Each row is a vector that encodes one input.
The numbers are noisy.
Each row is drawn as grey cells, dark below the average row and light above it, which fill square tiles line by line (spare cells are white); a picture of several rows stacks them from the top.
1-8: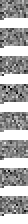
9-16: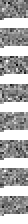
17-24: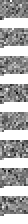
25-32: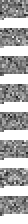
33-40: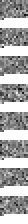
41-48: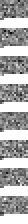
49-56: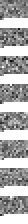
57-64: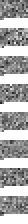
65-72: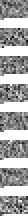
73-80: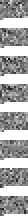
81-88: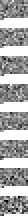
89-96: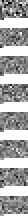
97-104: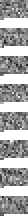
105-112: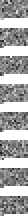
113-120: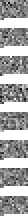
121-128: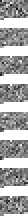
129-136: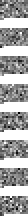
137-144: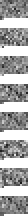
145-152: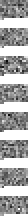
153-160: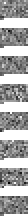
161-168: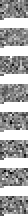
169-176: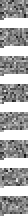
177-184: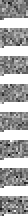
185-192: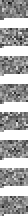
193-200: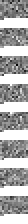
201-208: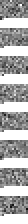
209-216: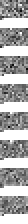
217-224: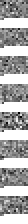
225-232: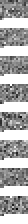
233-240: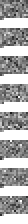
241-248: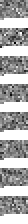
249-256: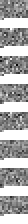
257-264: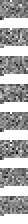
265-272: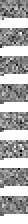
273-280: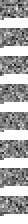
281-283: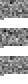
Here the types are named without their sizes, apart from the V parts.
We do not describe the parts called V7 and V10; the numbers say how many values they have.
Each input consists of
a value of V7, together with either a point on a line and a true/false value, or a value of V10.
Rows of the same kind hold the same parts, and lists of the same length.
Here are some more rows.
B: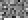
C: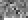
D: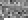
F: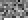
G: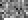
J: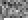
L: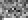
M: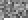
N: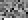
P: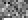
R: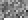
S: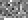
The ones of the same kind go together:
B, F, J, M, N, R, S
C, D, G, L, P

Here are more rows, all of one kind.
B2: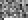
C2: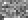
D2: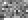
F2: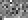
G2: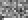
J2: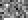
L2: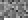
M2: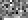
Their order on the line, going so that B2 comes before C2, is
M2, D2, F2, J2, L2, B2, G2, C2.
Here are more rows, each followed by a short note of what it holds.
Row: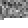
a value of V7 and a value of V10
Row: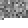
a value of V7 and a value of V10
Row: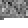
a point on a line, a true/false value and a value of V7
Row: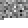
a value of V7 and a value of V10
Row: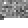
a point on a line, a true/false value and a value of V7
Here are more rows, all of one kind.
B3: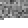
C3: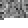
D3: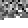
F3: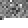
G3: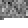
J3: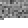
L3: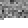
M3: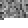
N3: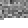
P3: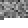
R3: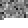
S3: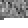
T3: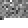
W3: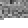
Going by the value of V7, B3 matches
J3, L3, N3 and W3.
